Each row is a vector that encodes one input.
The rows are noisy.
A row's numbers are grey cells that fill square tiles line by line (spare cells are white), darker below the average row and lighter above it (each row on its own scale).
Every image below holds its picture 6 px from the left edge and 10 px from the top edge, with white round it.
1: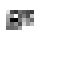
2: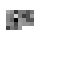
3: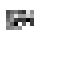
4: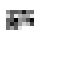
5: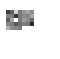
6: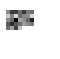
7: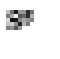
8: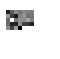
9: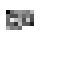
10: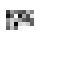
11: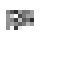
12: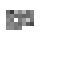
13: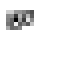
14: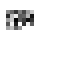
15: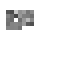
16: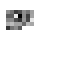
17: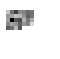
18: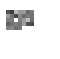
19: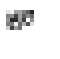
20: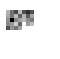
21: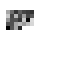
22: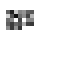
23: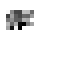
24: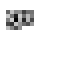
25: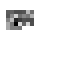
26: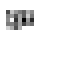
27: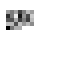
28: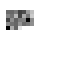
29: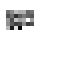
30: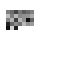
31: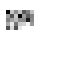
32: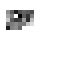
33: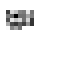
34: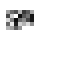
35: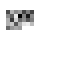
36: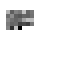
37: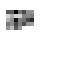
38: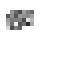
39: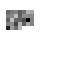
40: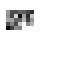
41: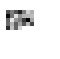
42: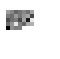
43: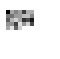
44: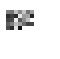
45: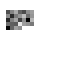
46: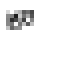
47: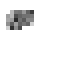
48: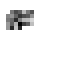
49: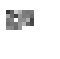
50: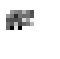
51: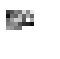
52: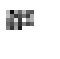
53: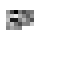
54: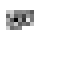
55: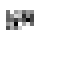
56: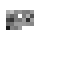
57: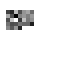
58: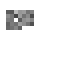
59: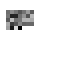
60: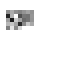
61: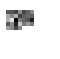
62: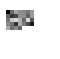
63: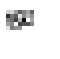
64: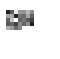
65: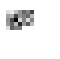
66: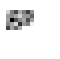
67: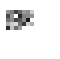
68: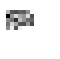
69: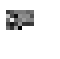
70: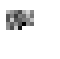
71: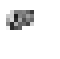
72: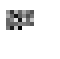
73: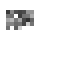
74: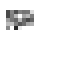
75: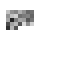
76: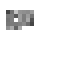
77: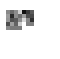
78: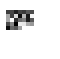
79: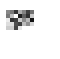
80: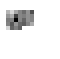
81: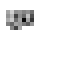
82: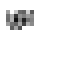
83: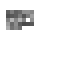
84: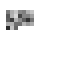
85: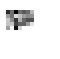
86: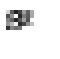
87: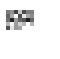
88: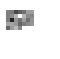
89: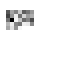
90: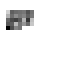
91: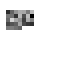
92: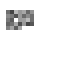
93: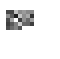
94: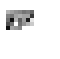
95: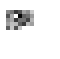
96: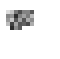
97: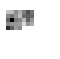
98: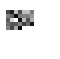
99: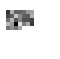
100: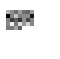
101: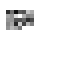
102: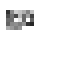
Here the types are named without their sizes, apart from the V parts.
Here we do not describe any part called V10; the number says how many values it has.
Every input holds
either a point on a line and a true/false value, or a value of V10.
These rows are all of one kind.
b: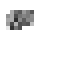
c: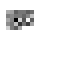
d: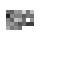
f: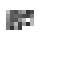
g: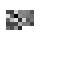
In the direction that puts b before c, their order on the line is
b, c, f, d, g.
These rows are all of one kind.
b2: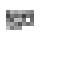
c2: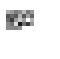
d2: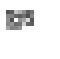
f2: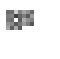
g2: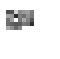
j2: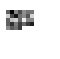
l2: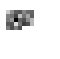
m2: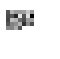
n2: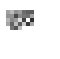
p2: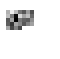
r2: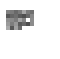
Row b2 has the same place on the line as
c2, m2 and r2.
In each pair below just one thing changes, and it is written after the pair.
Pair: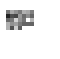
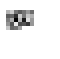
the place on the line
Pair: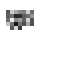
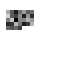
the true/false value
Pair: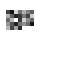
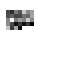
the place on the line
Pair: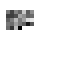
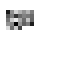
the true/false value
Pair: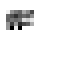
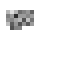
the place on the line
